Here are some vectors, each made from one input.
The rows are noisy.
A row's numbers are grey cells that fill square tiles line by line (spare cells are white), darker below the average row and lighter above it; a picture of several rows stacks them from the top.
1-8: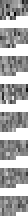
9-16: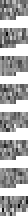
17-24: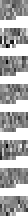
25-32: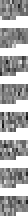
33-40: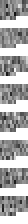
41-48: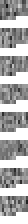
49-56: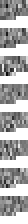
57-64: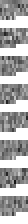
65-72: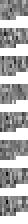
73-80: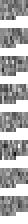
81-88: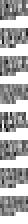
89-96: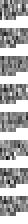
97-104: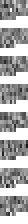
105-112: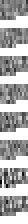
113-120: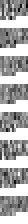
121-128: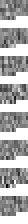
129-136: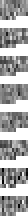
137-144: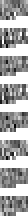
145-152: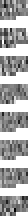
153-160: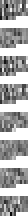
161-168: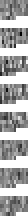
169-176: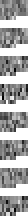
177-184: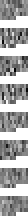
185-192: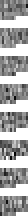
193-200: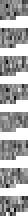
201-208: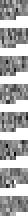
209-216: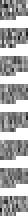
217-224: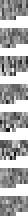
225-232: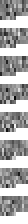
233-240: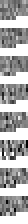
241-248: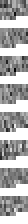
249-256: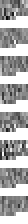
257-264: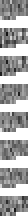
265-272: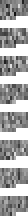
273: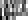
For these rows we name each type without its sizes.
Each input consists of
either a point on a circle, or a label and a point on a line.
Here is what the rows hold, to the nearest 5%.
About 35% of them hold a point on a circle. The rest hold a label and a point on a line.
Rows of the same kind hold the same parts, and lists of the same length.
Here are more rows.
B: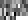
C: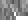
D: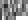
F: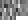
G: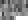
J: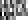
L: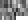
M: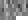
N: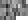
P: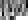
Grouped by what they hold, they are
B, D, F, J, L, N
C, G, M, P

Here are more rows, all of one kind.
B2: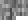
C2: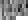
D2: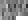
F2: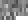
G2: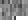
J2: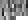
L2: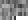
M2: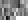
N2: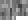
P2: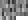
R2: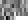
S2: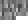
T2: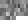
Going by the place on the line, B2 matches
L2, N2 and P2.
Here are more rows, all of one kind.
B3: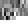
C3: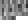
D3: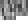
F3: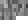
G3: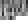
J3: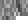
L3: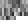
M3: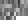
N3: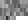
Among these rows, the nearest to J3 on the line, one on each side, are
B3 and F3.
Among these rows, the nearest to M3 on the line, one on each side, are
G3 and L3.
